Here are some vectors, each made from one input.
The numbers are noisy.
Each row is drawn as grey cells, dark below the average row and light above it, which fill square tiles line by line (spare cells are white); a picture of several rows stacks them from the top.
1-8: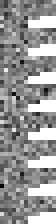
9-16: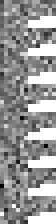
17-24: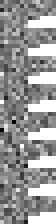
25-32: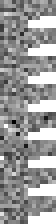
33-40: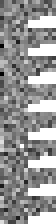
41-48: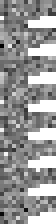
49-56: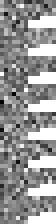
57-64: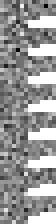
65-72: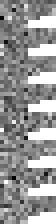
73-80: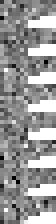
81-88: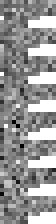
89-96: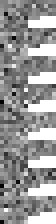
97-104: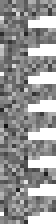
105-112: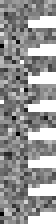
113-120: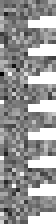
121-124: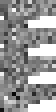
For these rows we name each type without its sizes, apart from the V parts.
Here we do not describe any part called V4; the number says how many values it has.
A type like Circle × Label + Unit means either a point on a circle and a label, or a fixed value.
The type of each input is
(Bool × Bool × Bool + Label) × (Line + V4).
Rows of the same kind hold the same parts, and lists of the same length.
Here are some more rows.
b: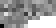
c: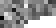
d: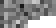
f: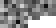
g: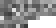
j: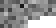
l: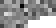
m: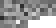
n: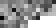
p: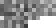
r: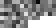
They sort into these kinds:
b, d, j, l, m
c, n
f, r
g, p

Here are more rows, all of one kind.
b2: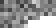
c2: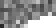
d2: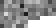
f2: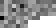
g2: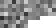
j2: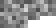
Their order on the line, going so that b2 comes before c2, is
d2, g2, j2, f2, b2, c2.
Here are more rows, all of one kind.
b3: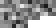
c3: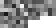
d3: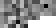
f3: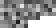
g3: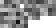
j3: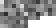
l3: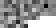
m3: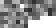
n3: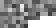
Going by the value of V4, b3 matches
g3 and m3.
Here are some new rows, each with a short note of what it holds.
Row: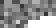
a point on a line and three true/false values
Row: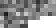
three true/false values and a value of V4
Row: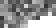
a label and a point on a line
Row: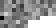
a point on a line and three true/false values
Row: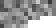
a point on a line and three true/false values
